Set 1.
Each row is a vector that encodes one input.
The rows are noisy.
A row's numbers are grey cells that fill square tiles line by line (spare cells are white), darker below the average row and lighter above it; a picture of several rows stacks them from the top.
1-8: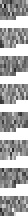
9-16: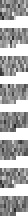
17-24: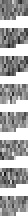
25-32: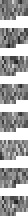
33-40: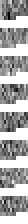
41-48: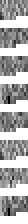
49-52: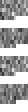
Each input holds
a node of an 11-node tree.
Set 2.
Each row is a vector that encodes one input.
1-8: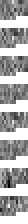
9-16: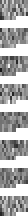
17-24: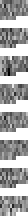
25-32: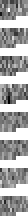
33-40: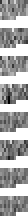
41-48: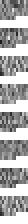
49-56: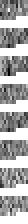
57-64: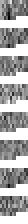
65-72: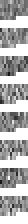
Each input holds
a node of a 12-node tree.
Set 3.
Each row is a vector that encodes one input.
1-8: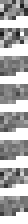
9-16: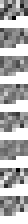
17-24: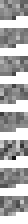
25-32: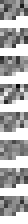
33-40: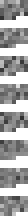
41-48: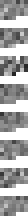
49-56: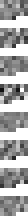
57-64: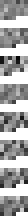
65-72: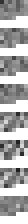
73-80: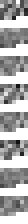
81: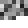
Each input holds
a point on a 6-point circle.
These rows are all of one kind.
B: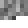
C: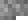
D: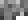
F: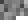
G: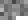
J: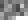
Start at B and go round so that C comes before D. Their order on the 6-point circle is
B, C, D, J, F, G.
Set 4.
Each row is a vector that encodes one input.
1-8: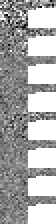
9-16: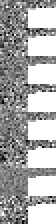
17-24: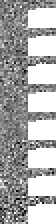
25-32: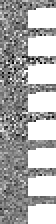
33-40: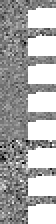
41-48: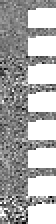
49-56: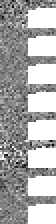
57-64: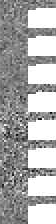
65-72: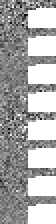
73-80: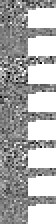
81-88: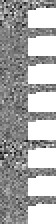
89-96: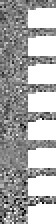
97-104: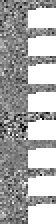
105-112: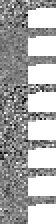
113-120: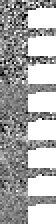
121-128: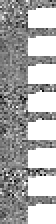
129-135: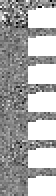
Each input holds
three true/false values.
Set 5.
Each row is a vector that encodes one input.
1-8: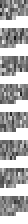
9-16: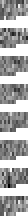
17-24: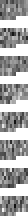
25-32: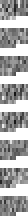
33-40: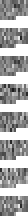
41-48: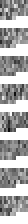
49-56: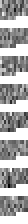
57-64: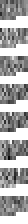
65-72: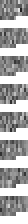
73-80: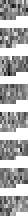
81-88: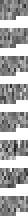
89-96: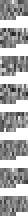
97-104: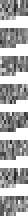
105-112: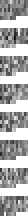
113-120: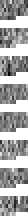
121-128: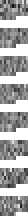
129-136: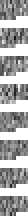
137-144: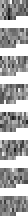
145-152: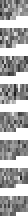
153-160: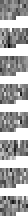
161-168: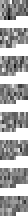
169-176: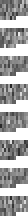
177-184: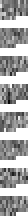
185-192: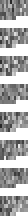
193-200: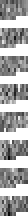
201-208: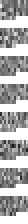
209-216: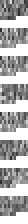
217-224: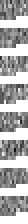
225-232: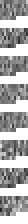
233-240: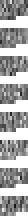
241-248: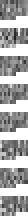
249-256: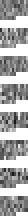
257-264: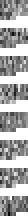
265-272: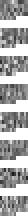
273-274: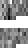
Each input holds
a node of a 20-node tree.
